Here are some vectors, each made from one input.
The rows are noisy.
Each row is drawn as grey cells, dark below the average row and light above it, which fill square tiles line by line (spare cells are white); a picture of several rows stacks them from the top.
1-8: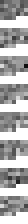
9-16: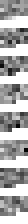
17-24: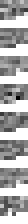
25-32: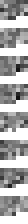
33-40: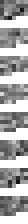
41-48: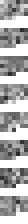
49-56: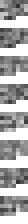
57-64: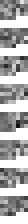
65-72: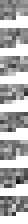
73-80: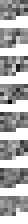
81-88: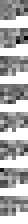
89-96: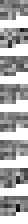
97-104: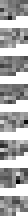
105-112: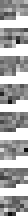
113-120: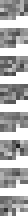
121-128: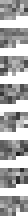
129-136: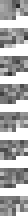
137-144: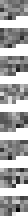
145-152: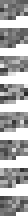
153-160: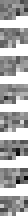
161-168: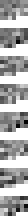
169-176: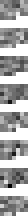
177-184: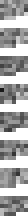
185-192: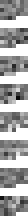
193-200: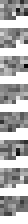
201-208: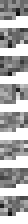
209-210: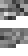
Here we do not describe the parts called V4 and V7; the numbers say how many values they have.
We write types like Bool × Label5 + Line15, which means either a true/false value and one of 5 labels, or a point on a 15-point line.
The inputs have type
Bool × (Label9 + V4 × V7).
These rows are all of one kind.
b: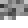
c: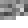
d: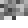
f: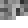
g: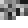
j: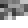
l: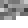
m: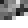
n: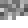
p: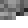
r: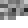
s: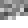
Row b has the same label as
d, l and r.
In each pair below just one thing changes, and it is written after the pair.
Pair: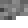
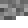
the value of V4
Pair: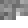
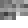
the value of V7
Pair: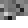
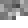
the true/false value
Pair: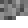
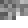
the true/false value
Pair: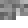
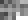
the value of V7
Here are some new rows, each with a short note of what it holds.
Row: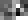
one of 9 labels and a true/false value
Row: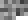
one of 9 labels and a true/false value
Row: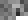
one of 9 labels and a true/false value
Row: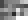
a true/false value, a value of V4 and a value of V7
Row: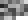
one of 9 labels and a true/false value
